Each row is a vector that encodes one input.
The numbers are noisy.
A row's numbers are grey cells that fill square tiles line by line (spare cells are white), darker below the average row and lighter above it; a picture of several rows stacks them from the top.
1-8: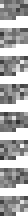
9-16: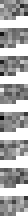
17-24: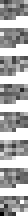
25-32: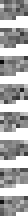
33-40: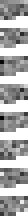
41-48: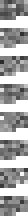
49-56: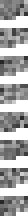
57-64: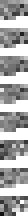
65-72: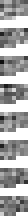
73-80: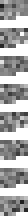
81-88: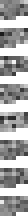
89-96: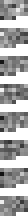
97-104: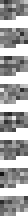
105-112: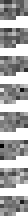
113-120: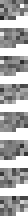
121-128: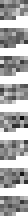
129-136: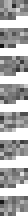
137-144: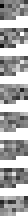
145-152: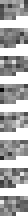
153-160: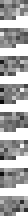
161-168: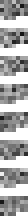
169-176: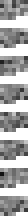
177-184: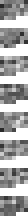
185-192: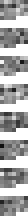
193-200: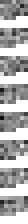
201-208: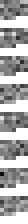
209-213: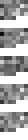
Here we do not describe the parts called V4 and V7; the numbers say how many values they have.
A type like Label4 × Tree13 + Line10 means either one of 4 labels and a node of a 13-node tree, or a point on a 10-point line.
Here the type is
Bool × V7 + Line3 × Line3 × V4.
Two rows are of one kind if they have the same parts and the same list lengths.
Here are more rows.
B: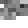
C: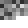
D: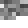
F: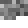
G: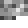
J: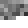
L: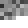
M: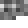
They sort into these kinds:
B, D, F, J, M
C, G, L

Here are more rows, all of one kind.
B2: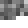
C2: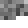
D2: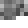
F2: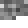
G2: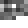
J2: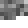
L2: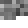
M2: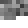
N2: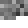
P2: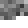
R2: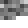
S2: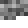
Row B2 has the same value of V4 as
C2, D2, J2 and P2.
